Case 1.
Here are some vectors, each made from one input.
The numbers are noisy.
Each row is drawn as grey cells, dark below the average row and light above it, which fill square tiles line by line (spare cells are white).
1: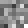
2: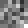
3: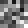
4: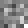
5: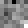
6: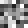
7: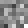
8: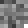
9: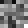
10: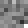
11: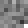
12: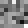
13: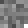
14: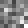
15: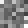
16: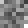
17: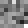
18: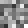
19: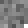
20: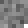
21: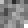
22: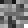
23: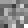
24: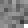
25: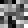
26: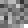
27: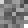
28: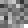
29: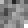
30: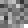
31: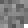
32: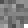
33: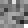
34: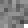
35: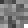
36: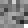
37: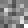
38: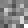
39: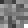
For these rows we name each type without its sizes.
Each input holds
a label.
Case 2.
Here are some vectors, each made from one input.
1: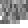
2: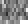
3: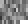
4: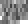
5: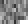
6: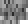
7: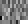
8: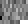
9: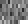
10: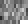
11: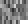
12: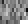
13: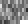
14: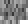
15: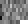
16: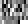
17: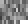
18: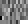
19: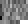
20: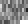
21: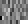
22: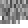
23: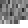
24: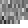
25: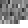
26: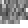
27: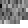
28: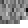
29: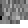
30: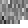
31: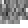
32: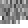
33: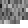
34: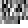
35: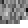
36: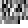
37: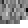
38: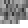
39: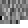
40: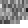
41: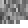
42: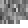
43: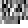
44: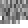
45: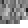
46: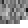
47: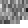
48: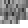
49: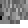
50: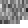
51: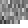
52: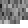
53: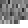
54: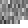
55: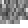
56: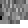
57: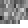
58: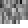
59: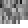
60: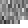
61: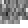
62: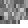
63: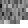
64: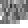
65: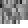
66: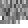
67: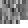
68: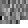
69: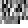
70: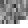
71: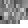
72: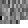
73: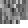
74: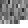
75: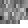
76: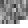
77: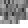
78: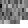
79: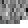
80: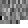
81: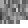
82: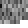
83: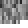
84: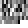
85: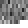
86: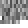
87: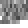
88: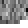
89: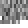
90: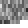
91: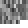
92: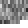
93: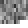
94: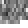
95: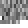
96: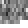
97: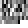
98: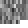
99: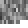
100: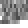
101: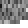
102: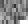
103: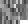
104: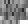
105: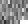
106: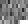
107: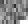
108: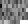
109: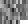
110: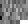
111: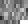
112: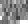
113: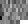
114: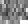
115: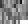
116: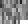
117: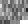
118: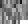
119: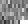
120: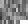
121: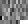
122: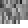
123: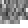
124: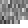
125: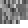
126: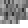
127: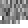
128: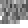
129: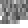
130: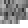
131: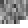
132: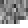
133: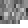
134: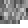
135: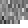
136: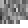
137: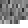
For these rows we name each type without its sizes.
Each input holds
either a fixed value, or four true/false values.
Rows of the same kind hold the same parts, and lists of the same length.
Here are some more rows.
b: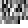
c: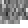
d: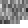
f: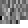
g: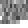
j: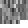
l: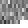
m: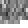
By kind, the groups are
b
c, d, f, g, j, l, m

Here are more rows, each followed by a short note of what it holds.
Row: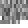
four true/false values
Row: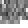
four true/false values
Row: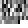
a fixed value
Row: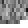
four true/false values
